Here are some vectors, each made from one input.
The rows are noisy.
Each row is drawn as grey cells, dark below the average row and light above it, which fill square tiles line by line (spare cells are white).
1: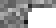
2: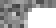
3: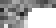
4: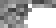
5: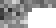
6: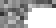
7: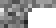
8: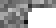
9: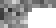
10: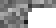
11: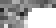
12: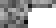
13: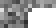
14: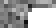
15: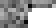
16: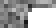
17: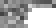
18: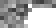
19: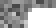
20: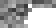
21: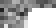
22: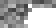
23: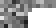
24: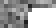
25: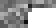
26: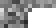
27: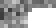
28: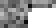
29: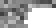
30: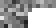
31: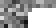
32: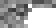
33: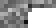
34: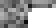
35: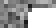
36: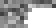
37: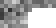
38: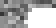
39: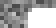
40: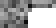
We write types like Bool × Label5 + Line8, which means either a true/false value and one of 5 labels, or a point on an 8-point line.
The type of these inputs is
Bool × Label5.
